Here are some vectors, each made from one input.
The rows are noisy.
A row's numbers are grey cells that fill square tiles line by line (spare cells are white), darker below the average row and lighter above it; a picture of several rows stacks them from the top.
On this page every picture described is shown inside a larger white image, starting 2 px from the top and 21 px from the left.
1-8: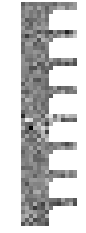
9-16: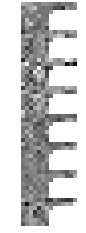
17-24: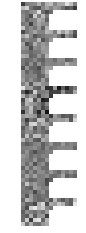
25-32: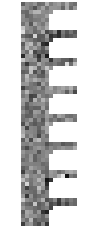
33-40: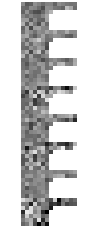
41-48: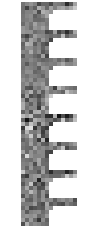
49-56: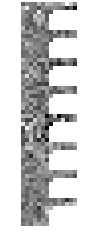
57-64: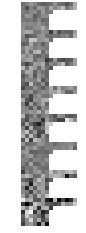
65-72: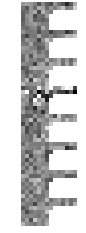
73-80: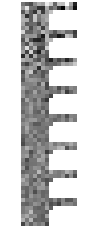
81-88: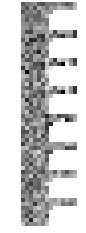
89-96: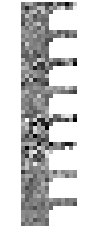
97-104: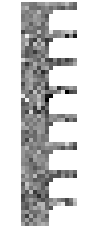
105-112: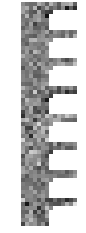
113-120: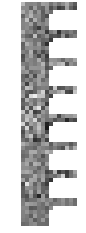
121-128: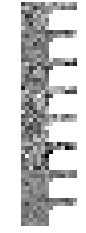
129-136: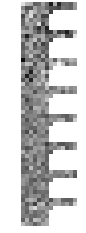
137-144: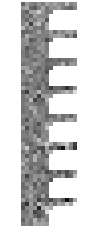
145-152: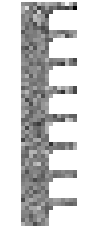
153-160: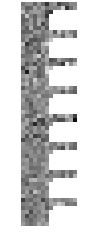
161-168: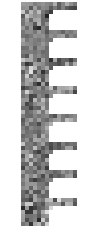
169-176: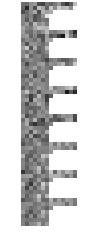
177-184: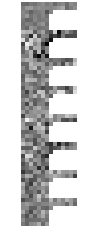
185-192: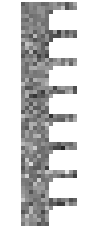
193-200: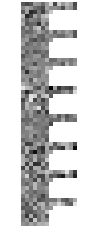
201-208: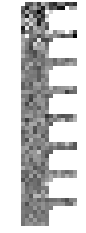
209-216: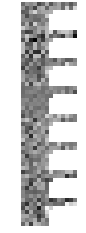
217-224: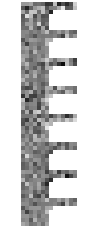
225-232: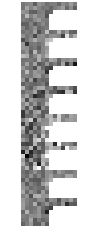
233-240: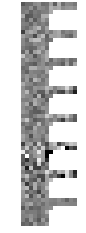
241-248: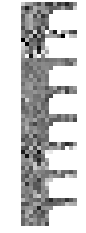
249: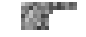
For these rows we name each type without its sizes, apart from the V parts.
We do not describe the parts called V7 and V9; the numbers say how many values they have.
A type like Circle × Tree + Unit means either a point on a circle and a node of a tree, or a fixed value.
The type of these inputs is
Bool × Line × Line + Tree + Unit + V7 × V9.
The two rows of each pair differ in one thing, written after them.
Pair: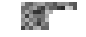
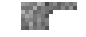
the place on one of the two lines
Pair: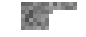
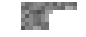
the place on one of the two lines
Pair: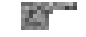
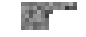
the place on one of the two lines
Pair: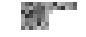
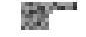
the true/false value
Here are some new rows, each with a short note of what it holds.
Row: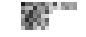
a value of V7 and a value of V9
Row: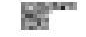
a fixed value
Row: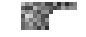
a value of V7 and a value of V9
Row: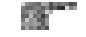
a node of a tree
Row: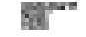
a node of a tree
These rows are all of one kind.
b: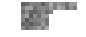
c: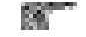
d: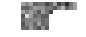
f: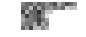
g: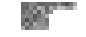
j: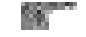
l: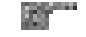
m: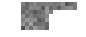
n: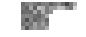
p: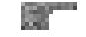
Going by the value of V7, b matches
d, g, j and l.
